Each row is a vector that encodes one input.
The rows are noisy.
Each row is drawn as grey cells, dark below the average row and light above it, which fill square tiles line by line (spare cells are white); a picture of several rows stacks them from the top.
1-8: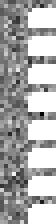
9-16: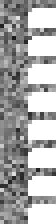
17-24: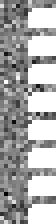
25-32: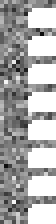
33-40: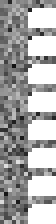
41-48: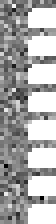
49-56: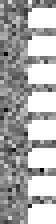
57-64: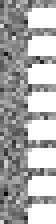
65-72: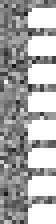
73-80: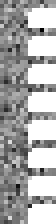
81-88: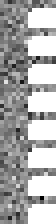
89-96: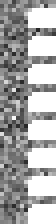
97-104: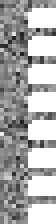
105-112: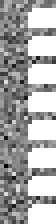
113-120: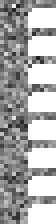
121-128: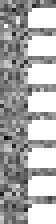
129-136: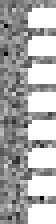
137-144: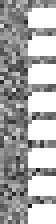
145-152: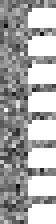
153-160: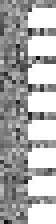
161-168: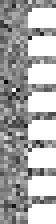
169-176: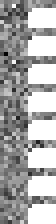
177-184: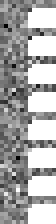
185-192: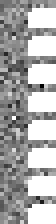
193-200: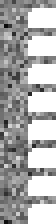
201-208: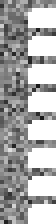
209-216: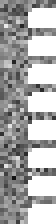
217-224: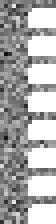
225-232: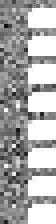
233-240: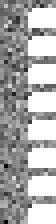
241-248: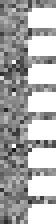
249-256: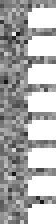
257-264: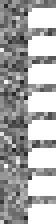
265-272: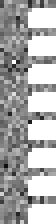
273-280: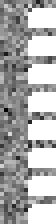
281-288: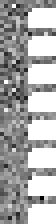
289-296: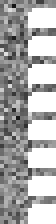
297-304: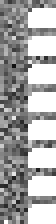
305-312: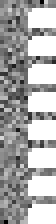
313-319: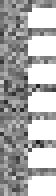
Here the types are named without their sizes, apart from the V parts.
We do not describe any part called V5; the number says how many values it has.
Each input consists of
either a label and a point on a line, or a true/false value and two values of V5.
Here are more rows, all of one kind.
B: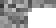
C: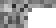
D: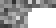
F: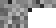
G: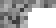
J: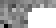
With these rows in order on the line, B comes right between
F and G.
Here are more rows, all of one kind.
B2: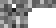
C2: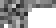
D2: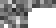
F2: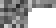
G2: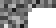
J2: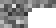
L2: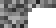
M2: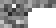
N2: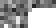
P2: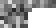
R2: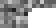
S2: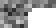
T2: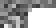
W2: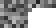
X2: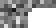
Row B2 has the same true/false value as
D2, J2, M2 and P2.
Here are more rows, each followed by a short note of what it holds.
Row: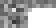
a label and a point on a line
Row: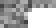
a label and a point on a line
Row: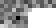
a label and a point on a line
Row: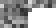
a true/false value and two values of V5
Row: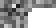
a true/false value and two values of V5
